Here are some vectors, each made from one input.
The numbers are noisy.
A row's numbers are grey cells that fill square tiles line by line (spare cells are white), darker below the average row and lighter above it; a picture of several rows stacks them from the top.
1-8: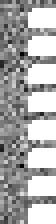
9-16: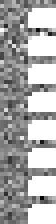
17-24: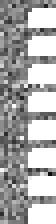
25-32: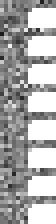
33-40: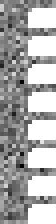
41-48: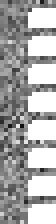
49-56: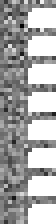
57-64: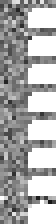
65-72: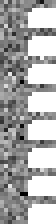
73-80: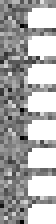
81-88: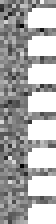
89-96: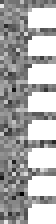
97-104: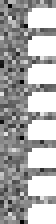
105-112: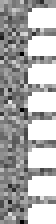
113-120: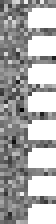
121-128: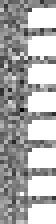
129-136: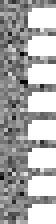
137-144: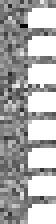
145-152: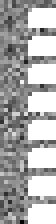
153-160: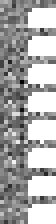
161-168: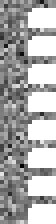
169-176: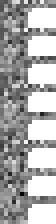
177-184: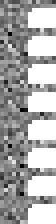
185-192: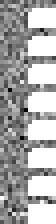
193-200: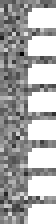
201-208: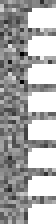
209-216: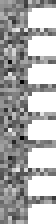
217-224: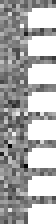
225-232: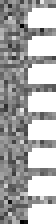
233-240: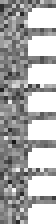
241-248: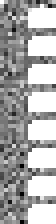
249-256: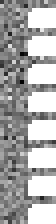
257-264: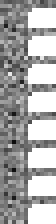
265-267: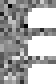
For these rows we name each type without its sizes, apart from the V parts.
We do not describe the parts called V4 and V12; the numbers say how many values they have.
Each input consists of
either a fixed value, or a node of a tree, or a true/false value, a value of V4 and a value of V12.
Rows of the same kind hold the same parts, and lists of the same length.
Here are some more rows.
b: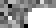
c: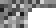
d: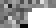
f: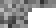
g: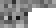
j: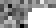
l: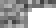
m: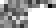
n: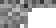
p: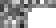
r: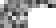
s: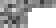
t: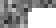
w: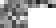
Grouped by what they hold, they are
b, c, d, j, p
f, g, l, n, s, t
m, r, w

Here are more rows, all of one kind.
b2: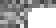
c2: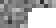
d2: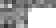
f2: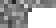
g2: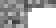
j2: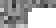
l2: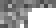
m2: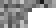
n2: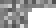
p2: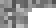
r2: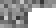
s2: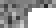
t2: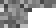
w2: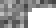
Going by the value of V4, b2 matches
f2, n2 and r2.
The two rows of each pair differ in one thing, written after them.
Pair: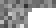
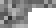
the true/false value
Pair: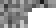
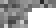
the value of V4
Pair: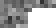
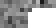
the value of V4
